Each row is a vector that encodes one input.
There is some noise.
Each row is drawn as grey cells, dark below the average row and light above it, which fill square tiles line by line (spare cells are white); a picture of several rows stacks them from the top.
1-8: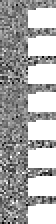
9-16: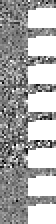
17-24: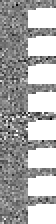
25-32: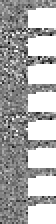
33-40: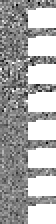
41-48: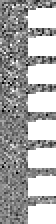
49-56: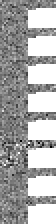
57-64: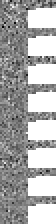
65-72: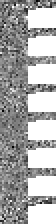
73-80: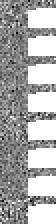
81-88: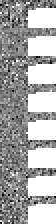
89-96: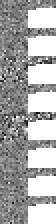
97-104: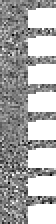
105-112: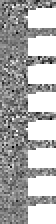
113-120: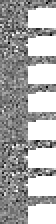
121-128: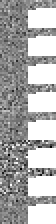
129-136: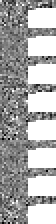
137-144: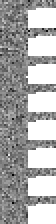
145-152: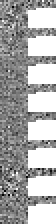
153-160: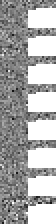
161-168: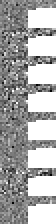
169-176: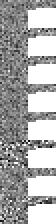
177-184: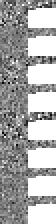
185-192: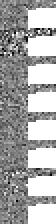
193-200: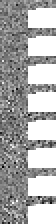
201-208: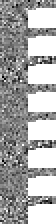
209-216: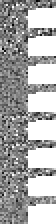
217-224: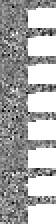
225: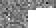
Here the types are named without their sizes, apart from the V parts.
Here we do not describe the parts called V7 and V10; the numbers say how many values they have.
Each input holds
a true/false value, together with either a label, or a value of V7 and a value of V10.
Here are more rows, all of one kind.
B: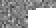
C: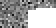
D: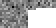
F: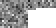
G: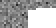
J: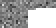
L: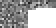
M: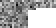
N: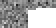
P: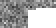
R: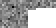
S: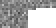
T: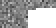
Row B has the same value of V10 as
G, J and T.
